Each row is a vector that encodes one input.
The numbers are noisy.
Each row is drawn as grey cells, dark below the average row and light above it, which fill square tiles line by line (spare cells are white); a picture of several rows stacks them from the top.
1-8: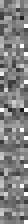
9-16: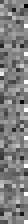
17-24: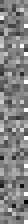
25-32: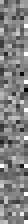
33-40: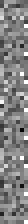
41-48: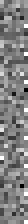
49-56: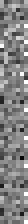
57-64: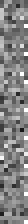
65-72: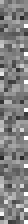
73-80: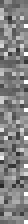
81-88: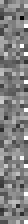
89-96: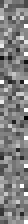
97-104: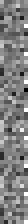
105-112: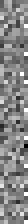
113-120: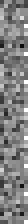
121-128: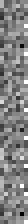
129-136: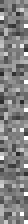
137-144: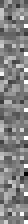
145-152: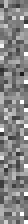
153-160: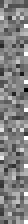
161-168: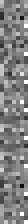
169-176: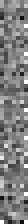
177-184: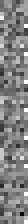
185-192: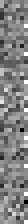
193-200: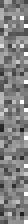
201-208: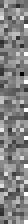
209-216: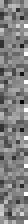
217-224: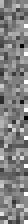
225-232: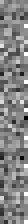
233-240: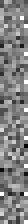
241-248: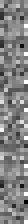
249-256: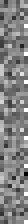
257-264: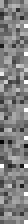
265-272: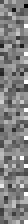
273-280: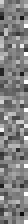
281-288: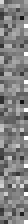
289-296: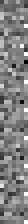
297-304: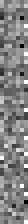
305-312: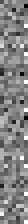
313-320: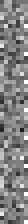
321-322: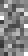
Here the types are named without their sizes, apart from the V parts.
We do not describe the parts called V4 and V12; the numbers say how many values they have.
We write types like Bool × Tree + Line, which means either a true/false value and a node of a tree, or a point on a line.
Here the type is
Bool × V12 + (Circle + Unit) × V4.
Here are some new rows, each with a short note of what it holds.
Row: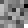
a point on a circle and a value of V4
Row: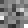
a value of V4
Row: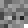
a true/false value and a value of V12
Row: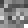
a point on a circle and a value of V4
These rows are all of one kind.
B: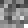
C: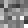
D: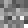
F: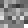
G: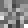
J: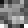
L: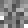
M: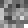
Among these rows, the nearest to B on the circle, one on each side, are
F and M.
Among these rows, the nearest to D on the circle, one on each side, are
C and G.
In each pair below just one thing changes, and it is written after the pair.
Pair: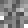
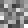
the place on the circle
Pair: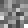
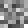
the place on the circle
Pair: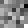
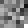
the place on the circle
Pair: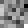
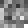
the value of V4
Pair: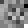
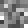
the value of V4
